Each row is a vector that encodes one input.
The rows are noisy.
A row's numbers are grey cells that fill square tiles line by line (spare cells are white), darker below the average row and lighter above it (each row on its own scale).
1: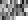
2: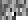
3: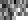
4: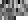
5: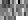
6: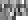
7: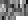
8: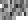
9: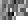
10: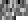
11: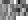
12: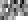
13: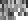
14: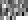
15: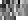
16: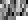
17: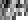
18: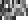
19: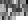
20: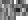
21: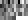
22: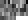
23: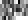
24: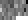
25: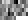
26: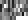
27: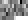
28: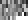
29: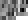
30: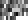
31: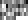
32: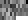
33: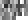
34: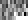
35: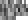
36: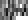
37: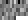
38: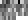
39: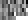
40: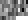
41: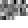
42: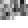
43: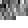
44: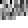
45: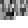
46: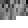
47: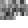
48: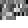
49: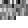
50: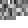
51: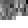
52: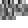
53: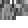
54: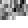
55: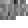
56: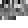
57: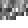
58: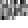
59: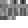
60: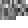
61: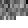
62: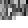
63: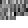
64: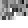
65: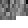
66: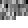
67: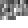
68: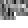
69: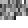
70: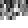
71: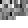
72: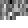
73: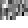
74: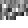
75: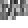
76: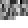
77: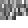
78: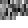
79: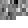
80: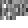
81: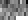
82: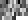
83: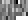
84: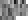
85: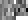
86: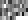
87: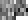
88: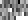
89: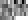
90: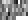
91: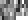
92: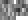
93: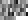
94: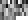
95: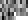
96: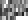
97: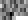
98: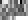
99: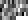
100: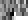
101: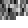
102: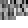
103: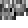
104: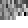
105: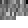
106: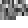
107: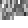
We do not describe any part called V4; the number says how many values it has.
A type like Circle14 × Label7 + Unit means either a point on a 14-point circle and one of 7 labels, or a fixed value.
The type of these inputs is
Label7 × (Line7 + V4).
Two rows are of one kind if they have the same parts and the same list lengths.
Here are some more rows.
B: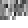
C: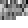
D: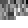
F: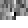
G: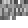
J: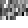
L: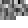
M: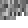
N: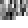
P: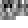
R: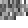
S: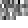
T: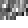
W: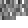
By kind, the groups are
B, C, D, G, M, N
F, J, L, P, R, S, T, W

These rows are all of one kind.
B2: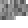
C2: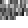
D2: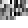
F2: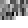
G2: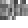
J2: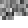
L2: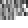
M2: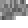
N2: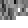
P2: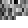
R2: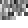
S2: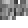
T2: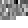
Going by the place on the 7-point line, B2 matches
G2 and M2.
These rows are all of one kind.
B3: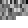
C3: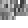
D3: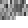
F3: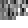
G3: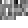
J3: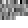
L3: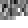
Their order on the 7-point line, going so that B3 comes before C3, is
F3, B3, L3, G3, J3, C3, D3.
